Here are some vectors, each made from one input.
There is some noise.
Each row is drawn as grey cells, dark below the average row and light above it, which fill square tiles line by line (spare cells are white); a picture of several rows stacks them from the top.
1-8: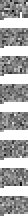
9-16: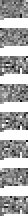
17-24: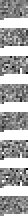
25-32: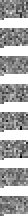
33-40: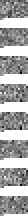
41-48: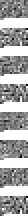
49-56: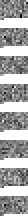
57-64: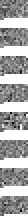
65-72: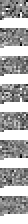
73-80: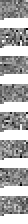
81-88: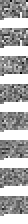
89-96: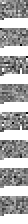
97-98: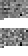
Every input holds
a point on a 6-point line, together with either a point on a 6-point line, or four true/false values.
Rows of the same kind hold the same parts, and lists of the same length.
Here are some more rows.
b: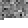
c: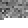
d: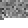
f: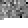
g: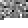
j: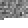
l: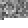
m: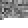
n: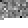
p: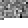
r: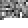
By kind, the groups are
b, c, d, f, j, l, m, n, p
g, r

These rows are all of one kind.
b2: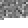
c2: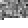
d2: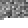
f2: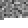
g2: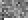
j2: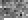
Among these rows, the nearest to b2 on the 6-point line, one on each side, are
f2 and j2.
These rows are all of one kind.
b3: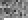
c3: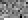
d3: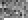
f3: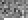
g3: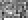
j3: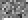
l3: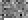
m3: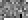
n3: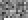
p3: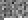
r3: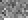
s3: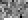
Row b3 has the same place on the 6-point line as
c3, d3, f3 and r3.
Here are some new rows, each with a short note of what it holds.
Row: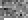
a point on a 6-point line and four true/false values
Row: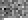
a point on a 6-point line and four true/false values
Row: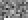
a point on a 6-point line and four true/false values
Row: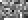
a point on each of two 6-point lines
